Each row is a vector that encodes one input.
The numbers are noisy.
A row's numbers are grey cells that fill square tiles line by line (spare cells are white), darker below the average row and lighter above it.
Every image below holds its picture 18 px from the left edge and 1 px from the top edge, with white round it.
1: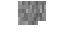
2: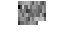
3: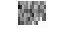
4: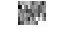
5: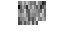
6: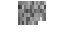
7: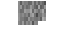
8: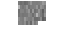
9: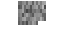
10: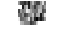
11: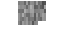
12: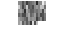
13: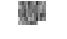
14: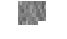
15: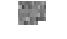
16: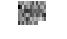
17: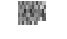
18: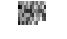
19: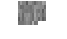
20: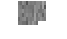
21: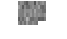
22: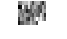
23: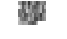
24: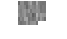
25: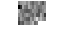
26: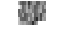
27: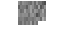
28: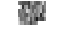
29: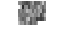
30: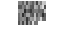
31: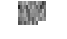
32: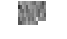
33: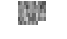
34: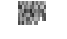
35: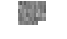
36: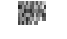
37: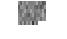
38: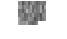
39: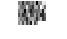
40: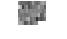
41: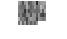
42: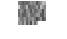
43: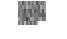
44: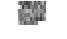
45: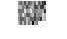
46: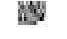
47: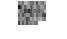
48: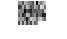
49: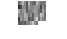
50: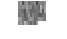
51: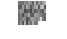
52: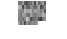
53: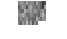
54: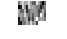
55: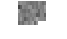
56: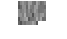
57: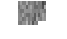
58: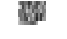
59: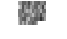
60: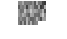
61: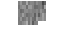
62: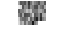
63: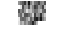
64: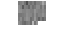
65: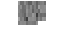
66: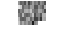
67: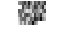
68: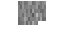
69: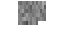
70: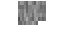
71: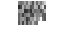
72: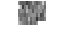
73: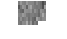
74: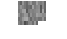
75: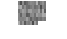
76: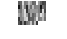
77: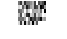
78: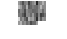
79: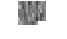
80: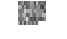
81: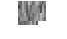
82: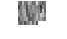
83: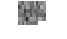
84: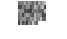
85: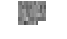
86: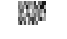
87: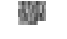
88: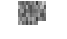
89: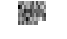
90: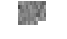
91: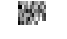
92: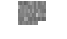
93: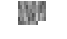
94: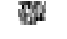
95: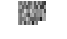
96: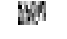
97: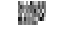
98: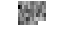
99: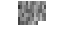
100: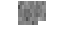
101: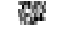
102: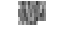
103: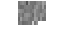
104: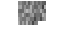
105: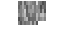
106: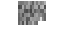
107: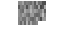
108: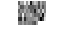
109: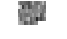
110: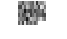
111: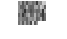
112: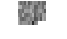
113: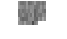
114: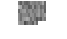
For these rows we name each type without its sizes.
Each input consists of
either a point on a circle and a true/false value, or a fixed value.
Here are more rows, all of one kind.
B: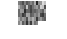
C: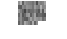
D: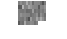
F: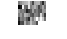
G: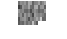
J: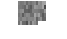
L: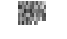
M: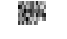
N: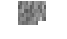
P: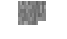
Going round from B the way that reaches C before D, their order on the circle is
B, J, M, L, C, G, P, D, F, N.
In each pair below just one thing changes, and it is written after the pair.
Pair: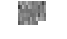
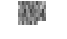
the true/false value
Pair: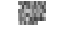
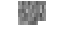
the true/false value
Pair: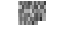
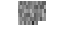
the place on the circle
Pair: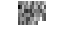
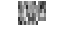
the place on the circle
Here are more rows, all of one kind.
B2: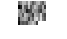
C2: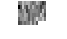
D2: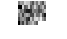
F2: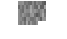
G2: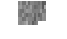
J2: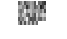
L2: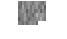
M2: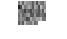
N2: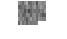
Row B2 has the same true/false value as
J2 and L2.
